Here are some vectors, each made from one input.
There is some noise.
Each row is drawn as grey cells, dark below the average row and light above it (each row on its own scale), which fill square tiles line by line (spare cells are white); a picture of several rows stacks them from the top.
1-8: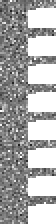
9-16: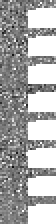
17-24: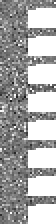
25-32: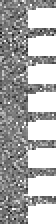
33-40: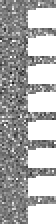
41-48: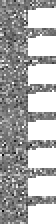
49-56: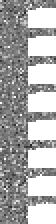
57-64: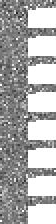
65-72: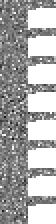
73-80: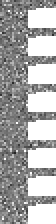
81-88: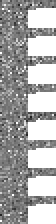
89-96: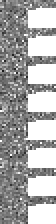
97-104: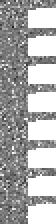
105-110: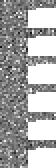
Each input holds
either one of 7 labels and a node of an 8-node tree, or one of 10 labels.
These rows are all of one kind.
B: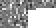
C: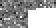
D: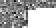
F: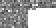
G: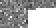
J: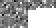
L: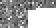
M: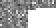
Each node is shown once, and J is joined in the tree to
D, G and L.
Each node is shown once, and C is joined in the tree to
L.
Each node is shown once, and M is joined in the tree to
L.
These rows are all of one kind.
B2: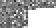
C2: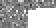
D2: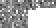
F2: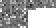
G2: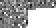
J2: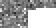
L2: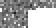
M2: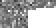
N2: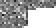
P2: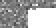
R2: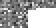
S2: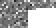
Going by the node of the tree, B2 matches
C2, D2, M2 and P2.
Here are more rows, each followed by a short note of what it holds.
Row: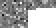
one of 7 labels and a node of an 8-node tree
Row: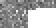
one of 7 labels and a node of an 8-node tree
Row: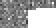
one of 7 labels and a node of an 8-node tree
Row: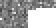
one of 10 labels
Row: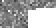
one of 7 labels and a node of an 8-node tree
